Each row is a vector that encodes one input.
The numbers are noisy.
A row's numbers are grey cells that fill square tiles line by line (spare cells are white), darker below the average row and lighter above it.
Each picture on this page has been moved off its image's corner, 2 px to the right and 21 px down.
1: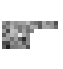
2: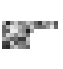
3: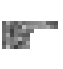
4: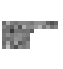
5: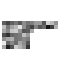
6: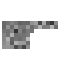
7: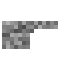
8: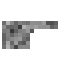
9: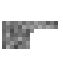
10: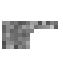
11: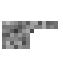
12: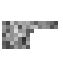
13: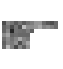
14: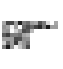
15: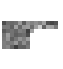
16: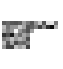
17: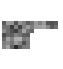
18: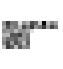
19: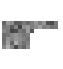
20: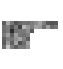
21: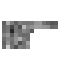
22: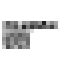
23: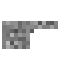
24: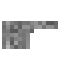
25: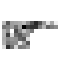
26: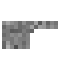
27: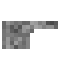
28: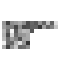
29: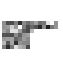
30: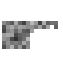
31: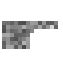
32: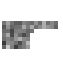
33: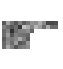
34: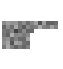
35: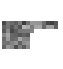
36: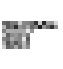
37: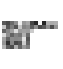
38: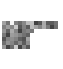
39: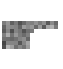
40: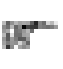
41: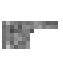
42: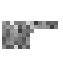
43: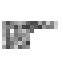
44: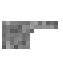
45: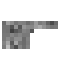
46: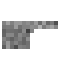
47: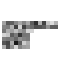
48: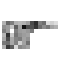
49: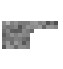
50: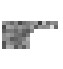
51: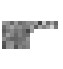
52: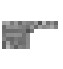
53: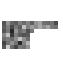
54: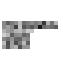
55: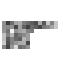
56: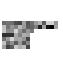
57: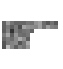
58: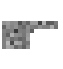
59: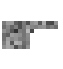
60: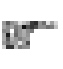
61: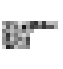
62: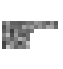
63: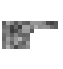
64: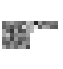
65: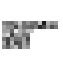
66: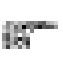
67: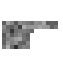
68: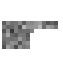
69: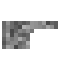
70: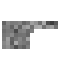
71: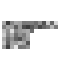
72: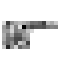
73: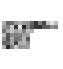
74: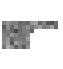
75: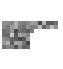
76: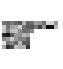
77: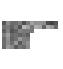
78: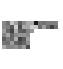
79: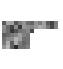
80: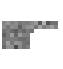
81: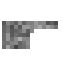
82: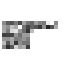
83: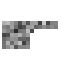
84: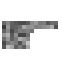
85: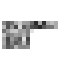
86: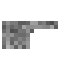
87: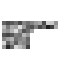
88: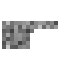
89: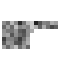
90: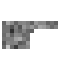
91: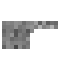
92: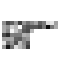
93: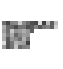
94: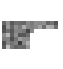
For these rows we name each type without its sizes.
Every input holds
either a point on each of two lines, or four true/false values, or a list of points on a circle.
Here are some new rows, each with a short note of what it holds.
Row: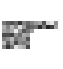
the empty list
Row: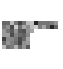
a point on each of two lines
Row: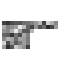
the empty list
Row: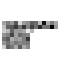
a list of two items
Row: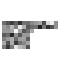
the empty list
